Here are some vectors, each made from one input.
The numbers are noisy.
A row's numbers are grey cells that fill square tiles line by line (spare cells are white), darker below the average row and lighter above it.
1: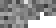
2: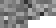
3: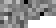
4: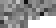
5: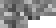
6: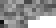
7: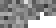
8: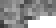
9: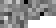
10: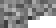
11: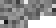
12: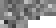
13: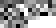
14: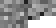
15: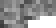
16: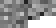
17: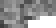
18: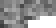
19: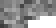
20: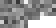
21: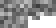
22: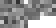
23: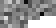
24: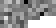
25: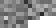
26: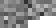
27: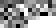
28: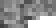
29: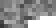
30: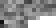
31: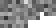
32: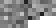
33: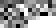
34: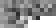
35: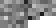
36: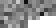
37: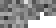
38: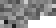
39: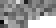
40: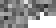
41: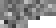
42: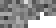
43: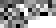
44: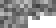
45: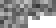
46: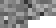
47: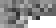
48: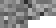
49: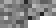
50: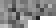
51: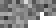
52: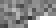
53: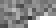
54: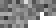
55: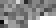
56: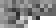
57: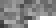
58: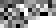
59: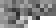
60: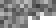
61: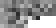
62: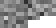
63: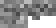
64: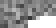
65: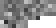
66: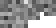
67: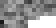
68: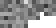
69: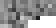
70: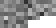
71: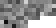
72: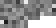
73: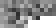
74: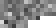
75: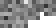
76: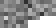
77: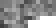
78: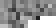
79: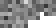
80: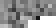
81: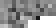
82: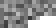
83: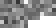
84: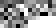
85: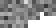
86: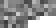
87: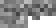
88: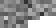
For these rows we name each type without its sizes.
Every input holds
either a point on a circle and a true/false value, or a fixed value.
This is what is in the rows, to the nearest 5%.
About 95% of them hold a point on a circle and a true/false value. The rest hold a fixed value.
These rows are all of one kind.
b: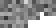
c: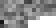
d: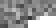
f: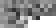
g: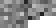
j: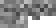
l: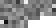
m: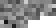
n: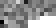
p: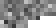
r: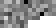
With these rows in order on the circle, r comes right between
f and g.
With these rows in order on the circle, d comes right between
b and l.
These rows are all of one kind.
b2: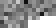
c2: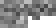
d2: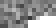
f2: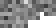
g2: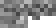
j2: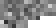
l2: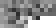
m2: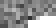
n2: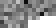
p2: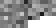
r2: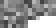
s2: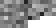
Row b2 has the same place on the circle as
c2, g2 and n2.
